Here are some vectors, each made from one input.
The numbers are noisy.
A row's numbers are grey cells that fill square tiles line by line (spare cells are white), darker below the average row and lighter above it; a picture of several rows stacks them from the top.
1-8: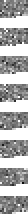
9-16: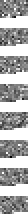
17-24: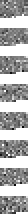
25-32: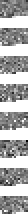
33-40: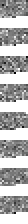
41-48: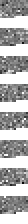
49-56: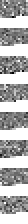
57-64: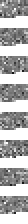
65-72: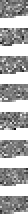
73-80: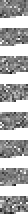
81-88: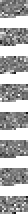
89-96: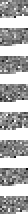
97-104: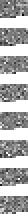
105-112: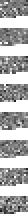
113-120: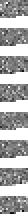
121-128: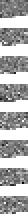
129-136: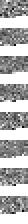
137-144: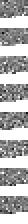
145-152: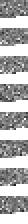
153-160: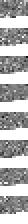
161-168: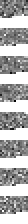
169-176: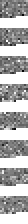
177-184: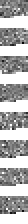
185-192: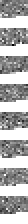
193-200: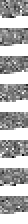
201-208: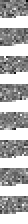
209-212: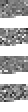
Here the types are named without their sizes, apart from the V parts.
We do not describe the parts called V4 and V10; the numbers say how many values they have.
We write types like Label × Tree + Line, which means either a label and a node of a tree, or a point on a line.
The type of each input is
(Bool × Bool × Bool + Unit) × (Label + V4 × V10).
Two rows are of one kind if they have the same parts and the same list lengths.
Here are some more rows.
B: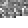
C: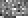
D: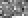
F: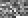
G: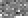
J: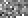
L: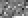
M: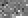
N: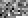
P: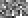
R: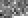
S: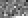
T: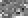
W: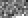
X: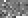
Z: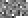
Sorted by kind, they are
B, C, F, J, N, X
D, L, R, S, W
G, M, T
P, Z

